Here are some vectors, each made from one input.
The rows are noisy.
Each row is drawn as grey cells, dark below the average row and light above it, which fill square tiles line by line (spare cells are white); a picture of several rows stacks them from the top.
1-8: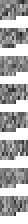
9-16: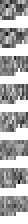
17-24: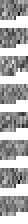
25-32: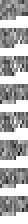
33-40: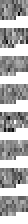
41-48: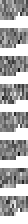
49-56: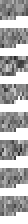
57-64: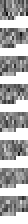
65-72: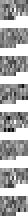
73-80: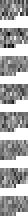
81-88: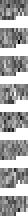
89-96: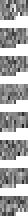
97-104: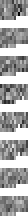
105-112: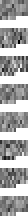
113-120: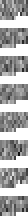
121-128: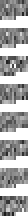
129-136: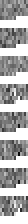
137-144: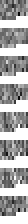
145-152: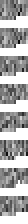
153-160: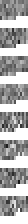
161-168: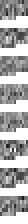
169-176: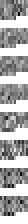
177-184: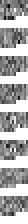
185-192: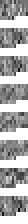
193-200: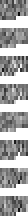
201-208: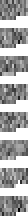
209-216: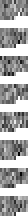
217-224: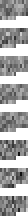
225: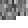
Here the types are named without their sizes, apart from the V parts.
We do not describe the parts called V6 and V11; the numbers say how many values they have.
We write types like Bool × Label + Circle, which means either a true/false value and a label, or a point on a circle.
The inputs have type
(Bool × V11 + V6) × Line.
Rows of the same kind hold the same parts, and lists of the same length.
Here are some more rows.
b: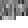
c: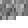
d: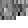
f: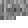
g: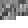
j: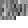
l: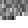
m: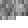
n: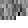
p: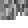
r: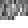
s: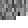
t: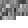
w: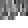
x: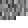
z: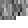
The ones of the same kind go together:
b, c, d, f, g, j, m, n, s, t, x, z
l, p, r, w

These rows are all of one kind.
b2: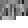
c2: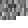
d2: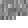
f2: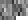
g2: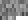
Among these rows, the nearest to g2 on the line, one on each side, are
b2 and d2.
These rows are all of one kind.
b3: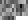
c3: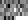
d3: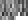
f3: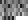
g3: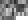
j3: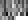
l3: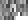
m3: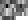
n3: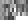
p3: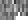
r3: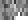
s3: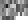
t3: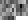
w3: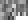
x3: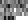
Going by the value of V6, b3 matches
f3, j3, t3 and w3.
